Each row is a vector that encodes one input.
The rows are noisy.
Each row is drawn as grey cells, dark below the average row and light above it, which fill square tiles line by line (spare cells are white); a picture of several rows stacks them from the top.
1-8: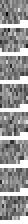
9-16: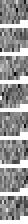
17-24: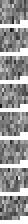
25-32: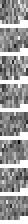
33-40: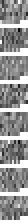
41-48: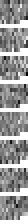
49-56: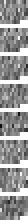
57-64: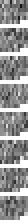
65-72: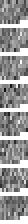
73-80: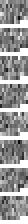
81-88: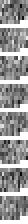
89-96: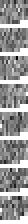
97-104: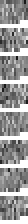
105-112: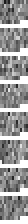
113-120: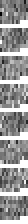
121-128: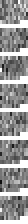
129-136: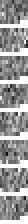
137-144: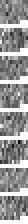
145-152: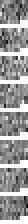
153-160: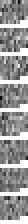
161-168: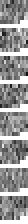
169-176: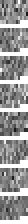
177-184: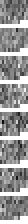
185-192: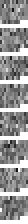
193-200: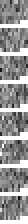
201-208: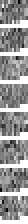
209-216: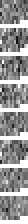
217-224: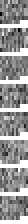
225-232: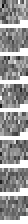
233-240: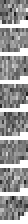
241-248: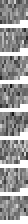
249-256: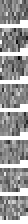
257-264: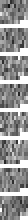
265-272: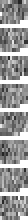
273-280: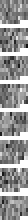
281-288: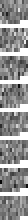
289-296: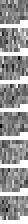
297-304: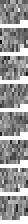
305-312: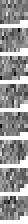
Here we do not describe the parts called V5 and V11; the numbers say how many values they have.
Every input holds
a point on an 8-point line, a point on a 15-point line and a value of V11, together with either a node of a 15-node tree, or a value of V5.
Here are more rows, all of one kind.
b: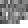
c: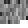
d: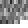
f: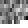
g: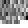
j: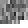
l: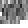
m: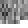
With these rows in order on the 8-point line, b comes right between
c and d.
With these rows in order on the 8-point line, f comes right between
c and m.
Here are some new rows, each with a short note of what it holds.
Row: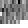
a point on an 8-point line, a point on a 15-point line, a value of V5 and a value of V11
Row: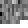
a point on an 8-point line, a point on a 15-point line, a value of V5 and a value of V11
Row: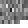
a point on an 8-point line, a point on a 15-point line, a value of V5 and a value of V11
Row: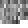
a point on an 8-point line, a point on a 15-point line, a node of a 15-node tree and a value of V11
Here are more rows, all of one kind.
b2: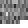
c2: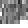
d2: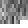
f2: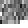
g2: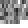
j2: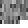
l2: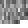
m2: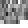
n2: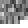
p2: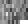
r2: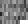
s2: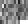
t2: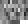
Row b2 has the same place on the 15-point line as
f2, l2 and s2.
